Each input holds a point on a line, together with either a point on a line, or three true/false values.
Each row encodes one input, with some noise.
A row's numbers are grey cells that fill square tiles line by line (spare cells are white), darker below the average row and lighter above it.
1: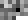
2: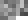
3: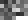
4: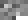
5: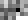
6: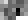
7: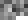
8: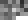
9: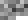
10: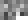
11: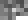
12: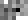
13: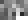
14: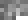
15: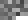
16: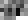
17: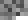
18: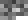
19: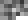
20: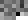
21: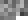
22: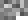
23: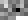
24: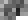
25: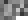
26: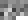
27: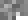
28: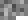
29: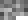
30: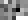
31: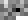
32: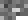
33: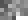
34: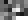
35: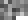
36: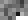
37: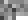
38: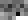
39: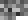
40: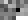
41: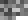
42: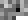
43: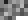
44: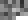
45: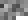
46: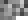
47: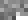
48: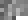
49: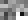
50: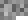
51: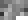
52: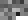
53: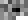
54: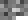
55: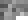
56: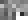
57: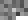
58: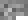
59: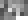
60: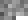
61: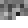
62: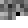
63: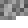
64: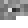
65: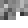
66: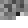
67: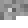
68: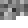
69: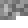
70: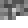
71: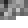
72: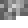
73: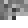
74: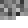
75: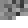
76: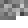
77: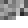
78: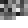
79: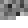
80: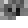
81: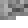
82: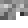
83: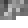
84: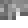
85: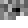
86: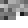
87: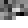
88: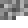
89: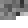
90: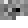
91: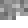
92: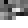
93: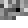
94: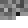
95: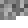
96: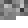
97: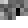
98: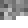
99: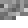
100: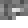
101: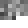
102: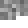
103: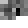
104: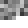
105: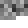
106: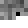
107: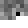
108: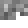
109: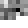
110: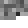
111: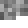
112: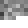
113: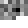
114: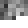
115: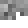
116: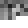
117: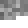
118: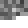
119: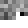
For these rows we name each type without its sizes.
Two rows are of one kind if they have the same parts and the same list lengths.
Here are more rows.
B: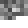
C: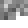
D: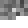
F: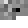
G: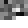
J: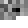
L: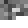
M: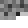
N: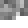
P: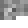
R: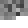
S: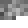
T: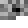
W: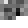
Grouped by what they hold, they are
B, D, G, L, M, R, W
C, F, J, N, P, S, T

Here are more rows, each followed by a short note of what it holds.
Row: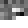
a point on each of two lines
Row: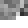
a point on a line and three true/false values
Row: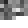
a point on each of two lines
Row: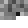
a point on each of two lines
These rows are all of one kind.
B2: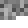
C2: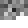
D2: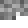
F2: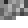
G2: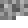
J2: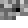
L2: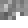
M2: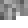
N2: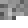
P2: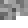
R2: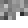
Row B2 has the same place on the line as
M2, N2 and P2.
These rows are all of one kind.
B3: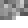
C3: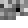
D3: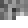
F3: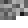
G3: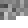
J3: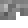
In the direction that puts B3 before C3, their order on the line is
F3, B3, J3, G3, D3, C3.
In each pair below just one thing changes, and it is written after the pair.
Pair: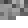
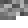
one of the three true/false values
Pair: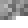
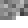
the place on the line
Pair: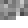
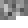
the place on the line
